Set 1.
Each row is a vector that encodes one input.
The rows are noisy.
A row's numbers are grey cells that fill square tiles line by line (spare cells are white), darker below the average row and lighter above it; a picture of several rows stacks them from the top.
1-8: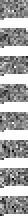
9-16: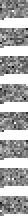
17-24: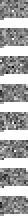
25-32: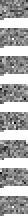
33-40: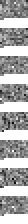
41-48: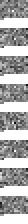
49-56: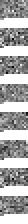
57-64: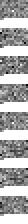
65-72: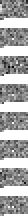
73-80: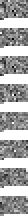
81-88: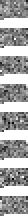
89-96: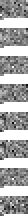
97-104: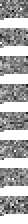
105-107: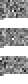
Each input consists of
a true/false value, together with either one of 4 labels, or a point on a 5-point line.
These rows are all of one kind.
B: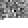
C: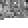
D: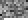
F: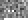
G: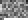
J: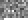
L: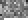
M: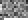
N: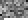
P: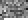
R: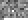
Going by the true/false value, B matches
F, J and R.
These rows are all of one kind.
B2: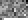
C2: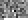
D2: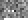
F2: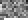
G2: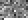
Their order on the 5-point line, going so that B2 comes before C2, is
G2, B2, F2, D2, C2.
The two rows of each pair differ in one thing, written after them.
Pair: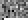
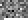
the label
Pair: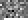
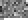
the true/false value
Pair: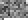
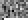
the true/false value
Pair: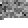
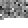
the label
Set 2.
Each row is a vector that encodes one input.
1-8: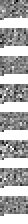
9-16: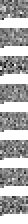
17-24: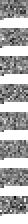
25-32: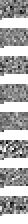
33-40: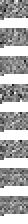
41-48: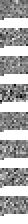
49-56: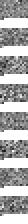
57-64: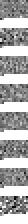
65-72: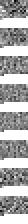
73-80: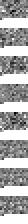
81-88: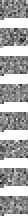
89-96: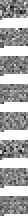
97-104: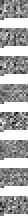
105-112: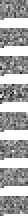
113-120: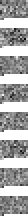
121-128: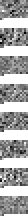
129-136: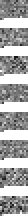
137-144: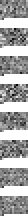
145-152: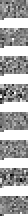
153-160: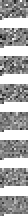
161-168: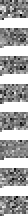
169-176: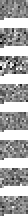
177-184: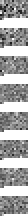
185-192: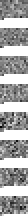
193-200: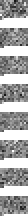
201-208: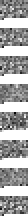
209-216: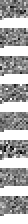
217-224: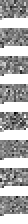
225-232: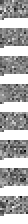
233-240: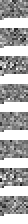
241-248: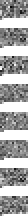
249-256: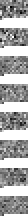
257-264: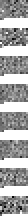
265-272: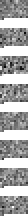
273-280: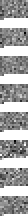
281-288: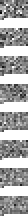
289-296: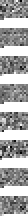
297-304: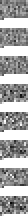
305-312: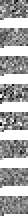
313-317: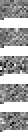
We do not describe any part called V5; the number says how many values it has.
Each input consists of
either a node of a 12-node tree, or a true/false value and a value of V5.
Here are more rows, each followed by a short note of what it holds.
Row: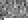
a node of a 12-node tree
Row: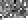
a true/false value and a value of V5
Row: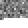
a true/false value and a value of V5
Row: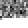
a true/false value and a value of V5
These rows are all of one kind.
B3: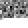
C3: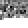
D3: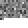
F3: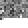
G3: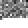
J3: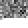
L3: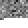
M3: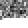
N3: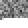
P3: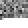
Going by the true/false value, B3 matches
C3, J3 and M3.
